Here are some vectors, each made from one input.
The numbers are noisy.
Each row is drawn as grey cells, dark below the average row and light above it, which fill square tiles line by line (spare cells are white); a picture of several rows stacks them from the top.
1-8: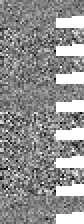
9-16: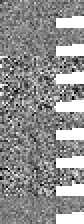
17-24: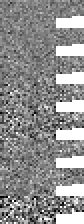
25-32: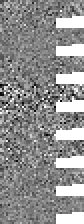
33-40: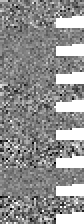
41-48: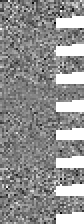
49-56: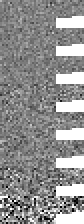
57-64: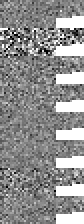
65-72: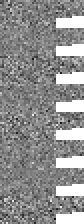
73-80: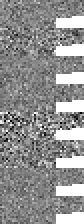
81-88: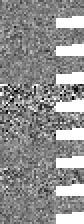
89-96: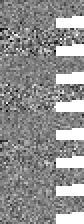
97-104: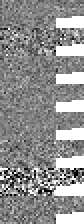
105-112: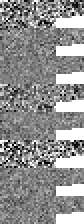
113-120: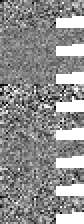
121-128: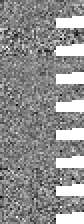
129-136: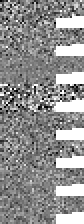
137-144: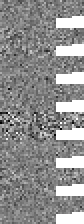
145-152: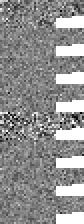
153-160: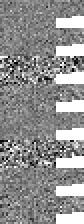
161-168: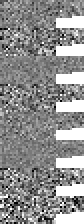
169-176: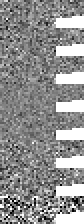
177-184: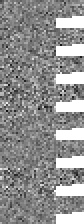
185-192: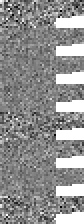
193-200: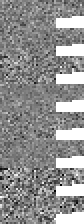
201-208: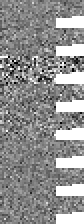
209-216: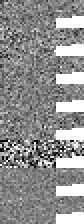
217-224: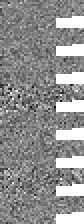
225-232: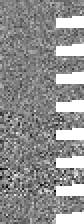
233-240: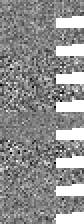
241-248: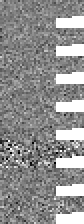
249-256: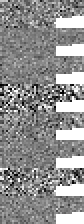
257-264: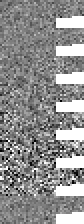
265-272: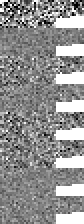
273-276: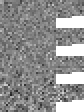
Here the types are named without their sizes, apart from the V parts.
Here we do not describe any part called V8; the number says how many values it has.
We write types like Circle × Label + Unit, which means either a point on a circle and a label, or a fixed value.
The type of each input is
(Bool × Bool × Bool × Bool + V8) × Circle × (Circle + Line).
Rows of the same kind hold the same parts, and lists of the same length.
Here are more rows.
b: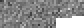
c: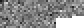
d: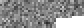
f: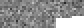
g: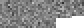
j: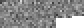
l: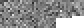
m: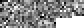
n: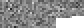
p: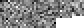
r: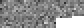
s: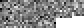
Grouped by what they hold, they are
b, d, l, p
c
f, m, n, r, s
g, j

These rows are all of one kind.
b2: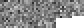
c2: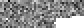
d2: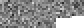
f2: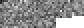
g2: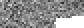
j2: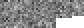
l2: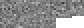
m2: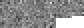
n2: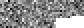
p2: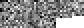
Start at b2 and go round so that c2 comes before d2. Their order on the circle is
b2, p2, l2, j2, n2, c2, d2, f2, g2, m2.
